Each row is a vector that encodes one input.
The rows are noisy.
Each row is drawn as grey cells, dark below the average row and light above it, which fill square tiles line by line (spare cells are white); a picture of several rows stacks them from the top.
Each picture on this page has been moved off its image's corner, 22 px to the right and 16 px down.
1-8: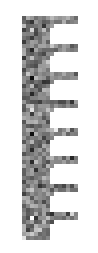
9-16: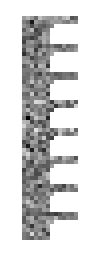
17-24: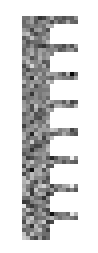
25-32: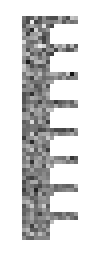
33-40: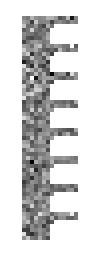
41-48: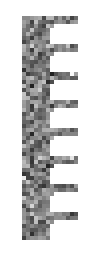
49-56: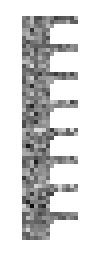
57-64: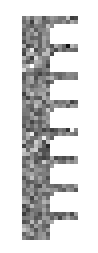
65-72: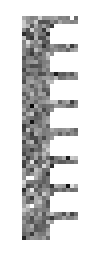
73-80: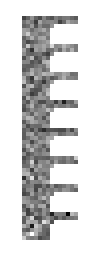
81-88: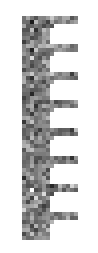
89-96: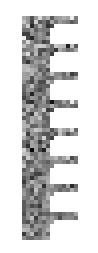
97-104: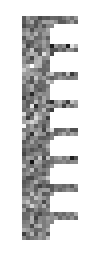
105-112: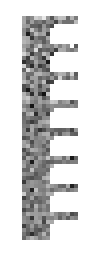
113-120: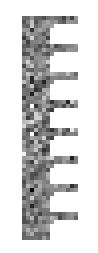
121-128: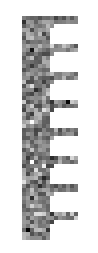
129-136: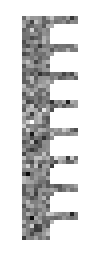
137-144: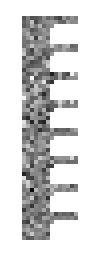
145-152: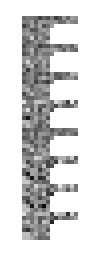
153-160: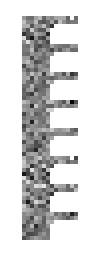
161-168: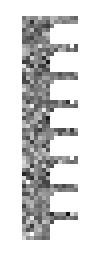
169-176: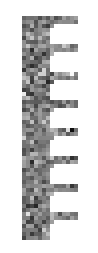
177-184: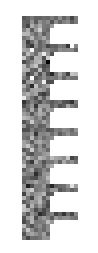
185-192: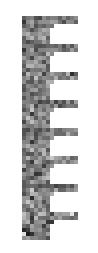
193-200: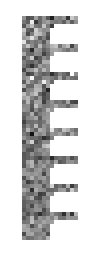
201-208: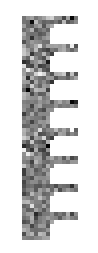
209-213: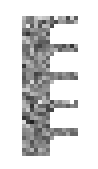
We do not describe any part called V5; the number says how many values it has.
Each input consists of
a true/false value, together with either one of 9 labels and a point on a 6-point line, or a value of V5.
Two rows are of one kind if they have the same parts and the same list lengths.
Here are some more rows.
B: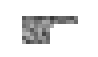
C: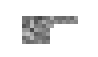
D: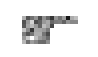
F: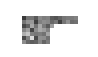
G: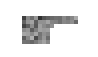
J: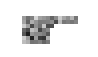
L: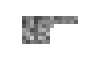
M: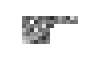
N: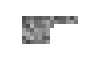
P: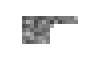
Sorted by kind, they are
B, C, F, G, L, N, P
D, J, M

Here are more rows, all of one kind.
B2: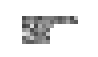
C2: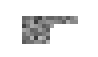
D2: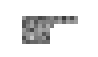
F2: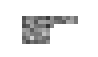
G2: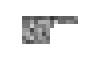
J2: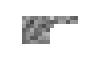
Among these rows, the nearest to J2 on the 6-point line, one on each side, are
B2 and D2.
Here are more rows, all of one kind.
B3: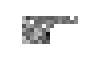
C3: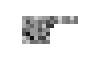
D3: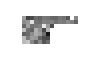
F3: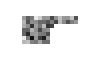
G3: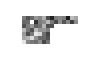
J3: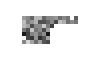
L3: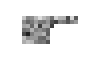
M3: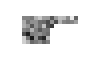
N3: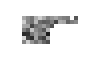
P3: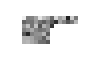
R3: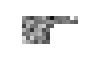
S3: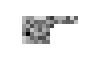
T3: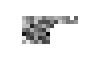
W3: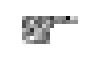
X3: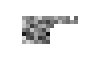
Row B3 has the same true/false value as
D3, G3, R3 and W3.
